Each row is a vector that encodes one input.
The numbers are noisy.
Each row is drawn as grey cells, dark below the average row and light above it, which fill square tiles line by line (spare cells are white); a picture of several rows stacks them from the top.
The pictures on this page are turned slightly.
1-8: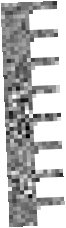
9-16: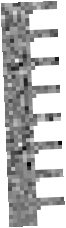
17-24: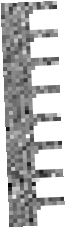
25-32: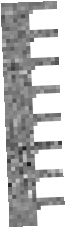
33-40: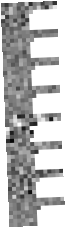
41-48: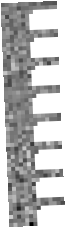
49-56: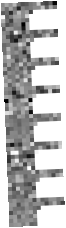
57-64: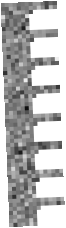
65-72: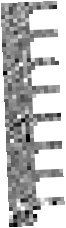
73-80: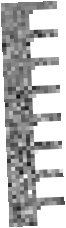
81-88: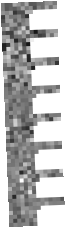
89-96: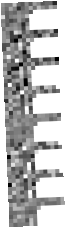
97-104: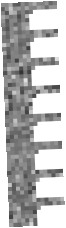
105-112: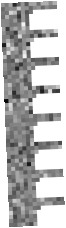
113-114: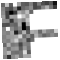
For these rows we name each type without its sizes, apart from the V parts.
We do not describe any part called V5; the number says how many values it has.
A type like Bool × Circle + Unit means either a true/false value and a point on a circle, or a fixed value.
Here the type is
(Line + Tree) × V5.
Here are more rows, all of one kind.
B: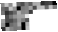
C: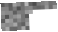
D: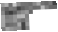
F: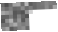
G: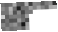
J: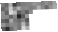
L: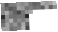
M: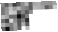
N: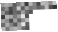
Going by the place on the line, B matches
C, D and M.
